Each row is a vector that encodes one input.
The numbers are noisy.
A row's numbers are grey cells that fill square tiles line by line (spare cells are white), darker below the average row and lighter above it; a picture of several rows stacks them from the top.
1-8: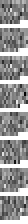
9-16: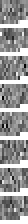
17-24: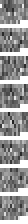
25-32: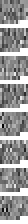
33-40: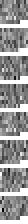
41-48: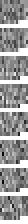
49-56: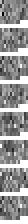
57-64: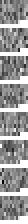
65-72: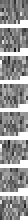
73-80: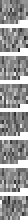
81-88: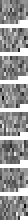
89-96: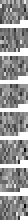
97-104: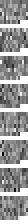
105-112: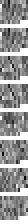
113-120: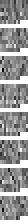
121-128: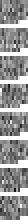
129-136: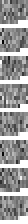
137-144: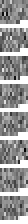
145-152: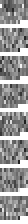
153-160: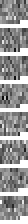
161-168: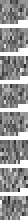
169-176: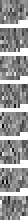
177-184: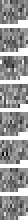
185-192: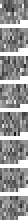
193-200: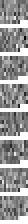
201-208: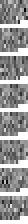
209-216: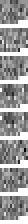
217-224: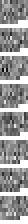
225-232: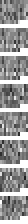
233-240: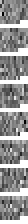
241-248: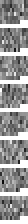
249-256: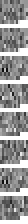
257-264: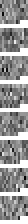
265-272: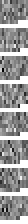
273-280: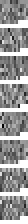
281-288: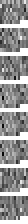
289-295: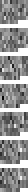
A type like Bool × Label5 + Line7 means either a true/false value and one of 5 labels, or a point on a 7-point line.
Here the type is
Circle18 + Line5.
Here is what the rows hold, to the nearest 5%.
About 75% of them hold a point on an 18-point circle. The rest hold a point on a 5-point line.
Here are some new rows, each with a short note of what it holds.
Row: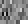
a point on an 18-point circle
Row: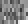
a point on a 5-point line
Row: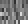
a point on an 18-point circle
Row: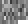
a point on a 5-point line
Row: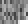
a point on a 5-point line
